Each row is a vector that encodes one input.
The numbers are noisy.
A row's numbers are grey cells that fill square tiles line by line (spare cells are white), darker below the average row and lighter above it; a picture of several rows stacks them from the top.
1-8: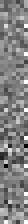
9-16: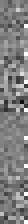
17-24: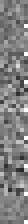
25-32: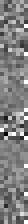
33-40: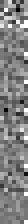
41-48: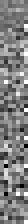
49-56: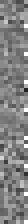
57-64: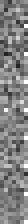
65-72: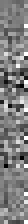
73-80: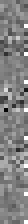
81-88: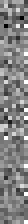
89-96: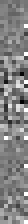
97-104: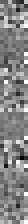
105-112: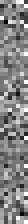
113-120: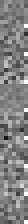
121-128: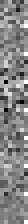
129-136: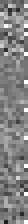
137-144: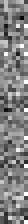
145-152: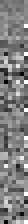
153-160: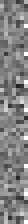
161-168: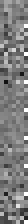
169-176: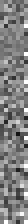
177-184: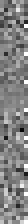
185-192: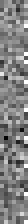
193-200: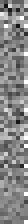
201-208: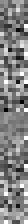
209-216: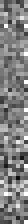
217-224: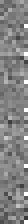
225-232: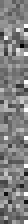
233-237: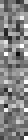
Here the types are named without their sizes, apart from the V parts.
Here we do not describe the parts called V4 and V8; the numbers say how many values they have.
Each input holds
a true/false value, a value of V4 and a value of V8, together with either a fixed value, or a node of a tree.
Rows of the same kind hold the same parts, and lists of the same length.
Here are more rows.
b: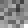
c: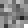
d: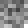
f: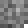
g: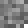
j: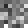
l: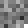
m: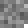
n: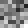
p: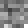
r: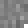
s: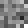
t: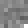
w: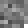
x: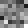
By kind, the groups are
b, d, f, g, j, l, m, p, s, w, x
c, n, r, t

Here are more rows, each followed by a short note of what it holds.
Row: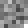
a true/false value, a value of V4 and a value of V8
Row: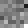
a true/false value, a value of V4 and a value of V8
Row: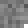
a node of a tree, a true/false value, a value of V4 and a value of V8
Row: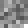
a true/false value, a value of V4 and a value of V8
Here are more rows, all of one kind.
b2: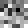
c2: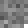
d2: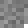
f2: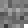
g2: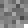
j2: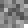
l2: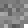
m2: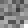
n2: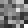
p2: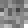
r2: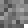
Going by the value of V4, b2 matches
f2, g2 and p2.
